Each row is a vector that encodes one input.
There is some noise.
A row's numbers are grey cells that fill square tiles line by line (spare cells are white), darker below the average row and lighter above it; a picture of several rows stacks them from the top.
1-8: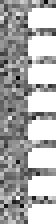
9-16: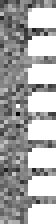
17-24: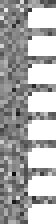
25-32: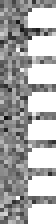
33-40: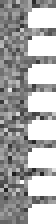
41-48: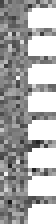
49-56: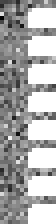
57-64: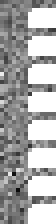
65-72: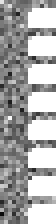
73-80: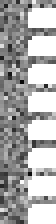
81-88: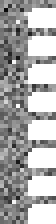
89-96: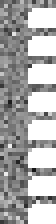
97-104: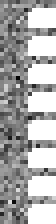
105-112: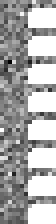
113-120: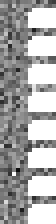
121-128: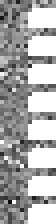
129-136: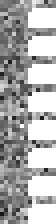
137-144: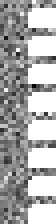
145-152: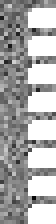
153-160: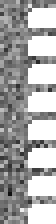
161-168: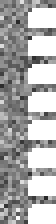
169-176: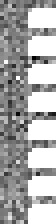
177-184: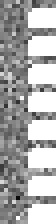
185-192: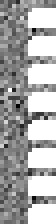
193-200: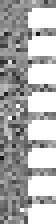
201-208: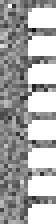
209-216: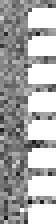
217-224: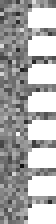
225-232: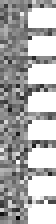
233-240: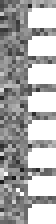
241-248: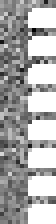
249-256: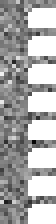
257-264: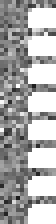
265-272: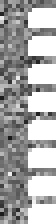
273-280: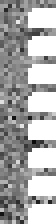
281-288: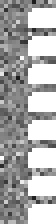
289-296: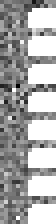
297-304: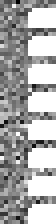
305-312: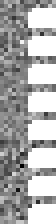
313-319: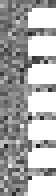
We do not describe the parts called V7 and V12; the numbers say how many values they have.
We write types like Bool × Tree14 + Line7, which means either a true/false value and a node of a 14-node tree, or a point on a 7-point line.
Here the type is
(Bool × Bool × Bool × Bool + (Tree13 + Unit) × V12) × V7.
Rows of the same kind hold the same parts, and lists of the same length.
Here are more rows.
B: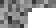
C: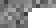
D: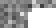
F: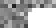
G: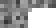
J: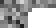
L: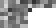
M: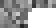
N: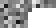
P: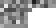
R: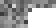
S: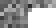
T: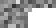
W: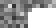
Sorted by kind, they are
B, C, F, J, L, M, P, S, T, W
D, N, R
G

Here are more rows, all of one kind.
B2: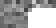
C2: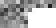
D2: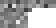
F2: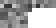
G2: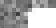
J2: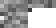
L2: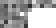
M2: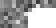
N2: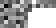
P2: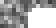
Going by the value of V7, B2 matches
G2, M2 and P2.
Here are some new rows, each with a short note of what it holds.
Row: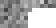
a node of a 13-node tree, a value of V7 and a value of V12
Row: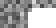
a node of a 13-node tree, a value of V7 and a value of V12
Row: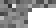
a value of V7 and a value of V12
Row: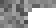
four true/false values and a value of V7
